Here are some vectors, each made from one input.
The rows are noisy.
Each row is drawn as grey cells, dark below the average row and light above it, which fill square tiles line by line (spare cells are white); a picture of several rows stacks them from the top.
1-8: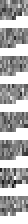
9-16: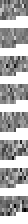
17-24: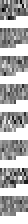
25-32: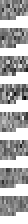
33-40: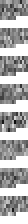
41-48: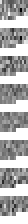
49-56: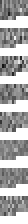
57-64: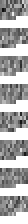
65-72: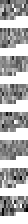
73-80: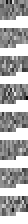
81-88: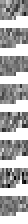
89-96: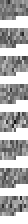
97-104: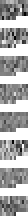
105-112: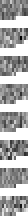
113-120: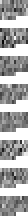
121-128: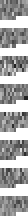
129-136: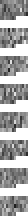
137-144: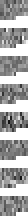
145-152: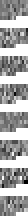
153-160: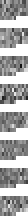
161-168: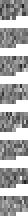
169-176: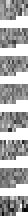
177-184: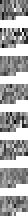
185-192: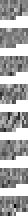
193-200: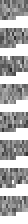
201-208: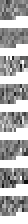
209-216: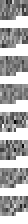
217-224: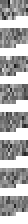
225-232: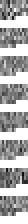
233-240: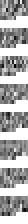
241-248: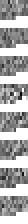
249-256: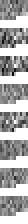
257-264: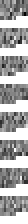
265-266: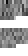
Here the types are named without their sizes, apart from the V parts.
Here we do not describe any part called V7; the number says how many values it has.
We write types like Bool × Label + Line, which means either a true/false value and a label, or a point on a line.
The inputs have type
Bool × (Circle + Unit) × Tree × V7.
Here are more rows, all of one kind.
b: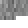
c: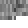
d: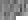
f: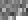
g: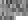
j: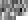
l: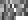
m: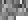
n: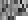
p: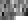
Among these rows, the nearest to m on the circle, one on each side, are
b and n.
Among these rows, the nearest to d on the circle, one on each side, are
j and l.
